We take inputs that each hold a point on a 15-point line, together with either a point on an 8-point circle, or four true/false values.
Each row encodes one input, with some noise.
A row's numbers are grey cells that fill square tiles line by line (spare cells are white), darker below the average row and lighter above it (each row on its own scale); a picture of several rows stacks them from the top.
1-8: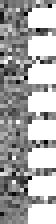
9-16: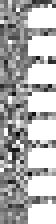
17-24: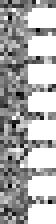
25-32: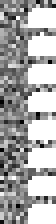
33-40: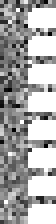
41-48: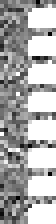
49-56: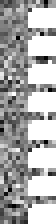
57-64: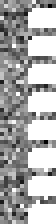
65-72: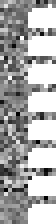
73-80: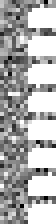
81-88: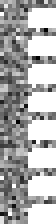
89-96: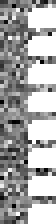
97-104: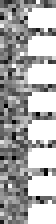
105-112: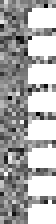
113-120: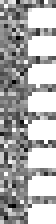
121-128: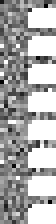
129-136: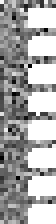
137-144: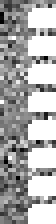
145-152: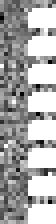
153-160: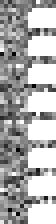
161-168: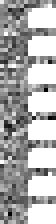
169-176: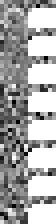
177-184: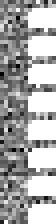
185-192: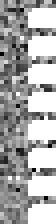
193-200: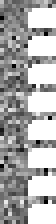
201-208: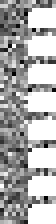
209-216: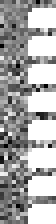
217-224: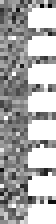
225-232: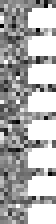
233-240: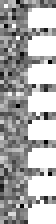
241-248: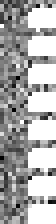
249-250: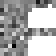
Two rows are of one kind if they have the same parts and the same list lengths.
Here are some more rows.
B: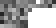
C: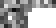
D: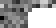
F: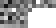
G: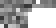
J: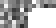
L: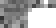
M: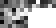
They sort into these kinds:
B, D, F, L
C, G, J, M

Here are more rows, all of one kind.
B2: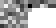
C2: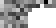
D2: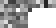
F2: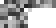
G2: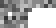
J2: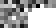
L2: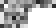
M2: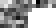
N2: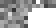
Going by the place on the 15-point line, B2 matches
F2, J2 and N2.
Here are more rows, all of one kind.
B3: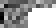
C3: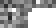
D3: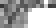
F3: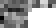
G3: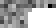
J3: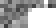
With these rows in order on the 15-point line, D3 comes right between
F3 and J3.
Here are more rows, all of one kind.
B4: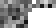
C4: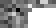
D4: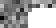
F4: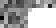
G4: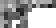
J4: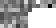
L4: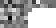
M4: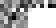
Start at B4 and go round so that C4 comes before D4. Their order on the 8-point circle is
B4, J4, G4, M4, L4, C4, F4, D4.
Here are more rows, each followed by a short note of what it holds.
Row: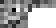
a point on a 15-point line and four true/false values
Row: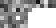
a point on an 8-point circle and a point on a 15-point line
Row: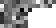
a point on an 8-point circle and a point on a 15-point line
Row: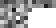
a point on a 15-point line and four true/false values
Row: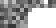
a point on an 8-point circle and a point on a 15-point line
